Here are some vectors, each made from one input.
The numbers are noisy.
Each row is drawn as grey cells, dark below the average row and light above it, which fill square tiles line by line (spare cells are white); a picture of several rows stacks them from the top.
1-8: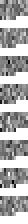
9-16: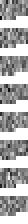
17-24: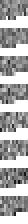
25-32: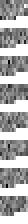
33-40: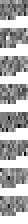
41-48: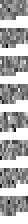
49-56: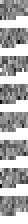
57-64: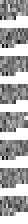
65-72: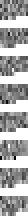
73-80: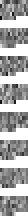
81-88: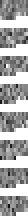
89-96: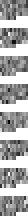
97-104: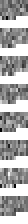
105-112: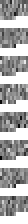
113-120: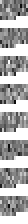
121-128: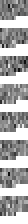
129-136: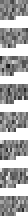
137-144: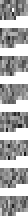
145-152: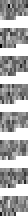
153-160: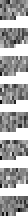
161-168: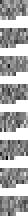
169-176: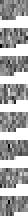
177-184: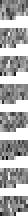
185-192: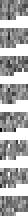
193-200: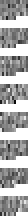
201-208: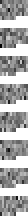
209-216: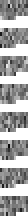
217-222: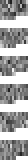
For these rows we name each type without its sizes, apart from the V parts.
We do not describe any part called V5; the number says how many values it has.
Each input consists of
a node of a tree and a value of V5, together with either a point on a circle, or four true/false values.
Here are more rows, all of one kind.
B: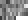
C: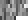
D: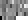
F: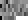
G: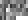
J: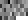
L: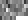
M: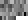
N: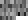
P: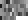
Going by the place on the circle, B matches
C, J and P.
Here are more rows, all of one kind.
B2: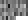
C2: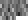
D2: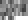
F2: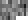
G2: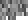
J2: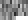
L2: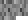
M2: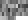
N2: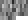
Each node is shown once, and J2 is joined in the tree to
C2, G2 and L2.
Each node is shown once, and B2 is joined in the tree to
N2.
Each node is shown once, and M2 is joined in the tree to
N2.
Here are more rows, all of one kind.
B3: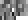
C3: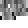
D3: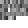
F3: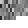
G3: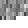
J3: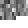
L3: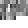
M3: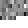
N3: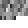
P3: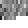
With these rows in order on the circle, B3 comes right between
F3 and J3.
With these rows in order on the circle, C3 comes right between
J3 and M3.
